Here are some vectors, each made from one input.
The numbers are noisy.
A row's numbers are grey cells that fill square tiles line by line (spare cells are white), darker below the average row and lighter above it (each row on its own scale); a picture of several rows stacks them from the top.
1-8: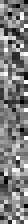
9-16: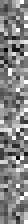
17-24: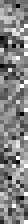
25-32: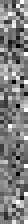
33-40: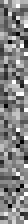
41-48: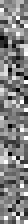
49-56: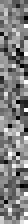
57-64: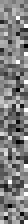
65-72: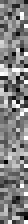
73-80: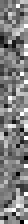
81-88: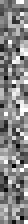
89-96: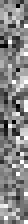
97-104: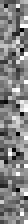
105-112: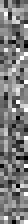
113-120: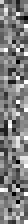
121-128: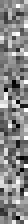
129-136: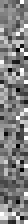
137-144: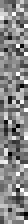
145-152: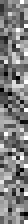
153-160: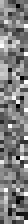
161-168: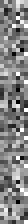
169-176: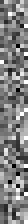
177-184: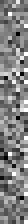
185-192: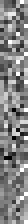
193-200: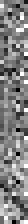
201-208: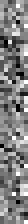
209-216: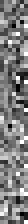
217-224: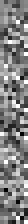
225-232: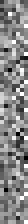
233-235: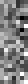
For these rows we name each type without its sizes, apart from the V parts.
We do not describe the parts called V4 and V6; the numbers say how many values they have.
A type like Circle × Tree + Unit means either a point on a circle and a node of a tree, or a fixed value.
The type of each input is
Label × (Line × V4 + Tree) × V6.
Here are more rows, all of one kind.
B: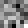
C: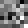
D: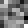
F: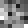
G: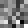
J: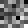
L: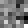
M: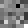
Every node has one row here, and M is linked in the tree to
C, G and L.
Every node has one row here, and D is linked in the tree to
L.
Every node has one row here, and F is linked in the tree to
L.
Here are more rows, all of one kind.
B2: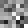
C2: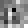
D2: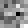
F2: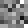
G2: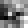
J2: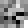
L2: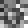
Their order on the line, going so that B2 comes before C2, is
F2, B2, G2, J2, D2, C2, L2.
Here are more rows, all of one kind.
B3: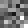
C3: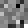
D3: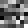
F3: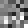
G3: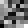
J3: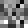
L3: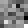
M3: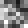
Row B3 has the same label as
C3 and M3.
